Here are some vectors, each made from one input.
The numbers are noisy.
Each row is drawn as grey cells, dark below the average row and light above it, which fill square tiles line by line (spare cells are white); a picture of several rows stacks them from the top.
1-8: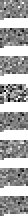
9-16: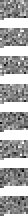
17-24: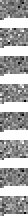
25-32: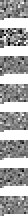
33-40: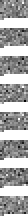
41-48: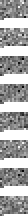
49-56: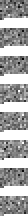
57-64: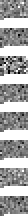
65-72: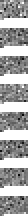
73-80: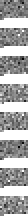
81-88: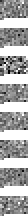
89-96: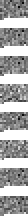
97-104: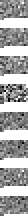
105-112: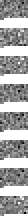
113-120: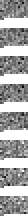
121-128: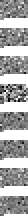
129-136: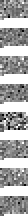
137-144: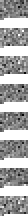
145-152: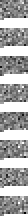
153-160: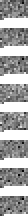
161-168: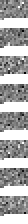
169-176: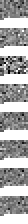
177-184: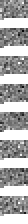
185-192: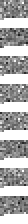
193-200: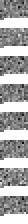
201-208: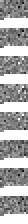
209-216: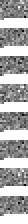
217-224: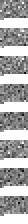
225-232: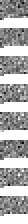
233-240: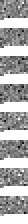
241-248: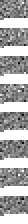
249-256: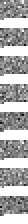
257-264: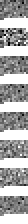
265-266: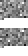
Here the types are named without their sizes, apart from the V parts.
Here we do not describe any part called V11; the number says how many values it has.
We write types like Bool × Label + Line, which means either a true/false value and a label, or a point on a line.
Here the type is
List(Line × V11).
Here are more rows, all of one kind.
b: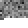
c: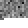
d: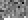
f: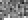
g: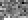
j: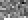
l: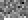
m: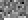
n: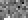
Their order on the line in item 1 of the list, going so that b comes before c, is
g, n, d, f, j, l, m, b, c.
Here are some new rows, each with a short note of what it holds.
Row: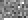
a list of two items
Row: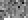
a list of one item
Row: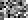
the empty list
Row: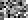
the empty list
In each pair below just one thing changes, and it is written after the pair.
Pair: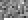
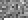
the value of V11 in item 2 of the list
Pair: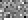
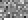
the place on the line in item 1 of the list
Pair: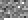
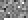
the value of V11 in item 2 of the list
